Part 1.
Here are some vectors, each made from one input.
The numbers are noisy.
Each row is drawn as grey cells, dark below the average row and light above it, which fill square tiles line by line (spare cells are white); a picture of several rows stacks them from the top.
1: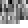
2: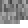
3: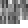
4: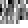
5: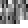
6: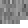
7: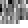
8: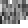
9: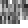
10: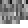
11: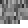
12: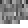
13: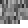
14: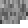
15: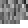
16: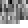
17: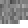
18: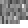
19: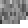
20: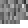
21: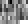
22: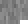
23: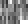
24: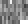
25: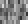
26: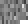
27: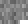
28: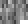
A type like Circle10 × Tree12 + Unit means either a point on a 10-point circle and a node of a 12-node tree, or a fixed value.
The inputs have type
Tree7.
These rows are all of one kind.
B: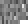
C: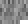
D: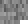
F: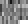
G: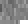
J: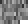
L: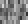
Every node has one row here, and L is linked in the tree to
C.
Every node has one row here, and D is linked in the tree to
G and J.
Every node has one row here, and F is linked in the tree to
B and G.
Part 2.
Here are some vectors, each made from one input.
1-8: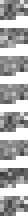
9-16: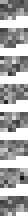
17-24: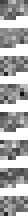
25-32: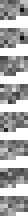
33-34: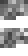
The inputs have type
Tree8.
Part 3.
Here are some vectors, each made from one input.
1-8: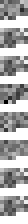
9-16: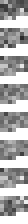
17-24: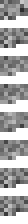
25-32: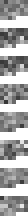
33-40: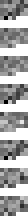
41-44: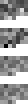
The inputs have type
Tree8.
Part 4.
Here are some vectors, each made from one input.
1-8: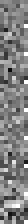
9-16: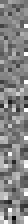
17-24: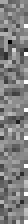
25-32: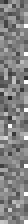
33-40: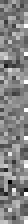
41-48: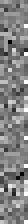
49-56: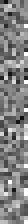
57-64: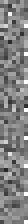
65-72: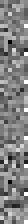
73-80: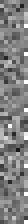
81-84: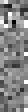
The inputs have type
Line8.
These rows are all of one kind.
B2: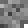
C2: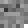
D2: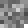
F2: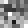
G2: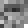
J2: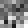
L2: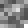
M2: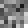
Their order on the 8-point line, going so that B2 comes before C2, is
J2, M2, B2, G2, C2, F2, D2, L2.
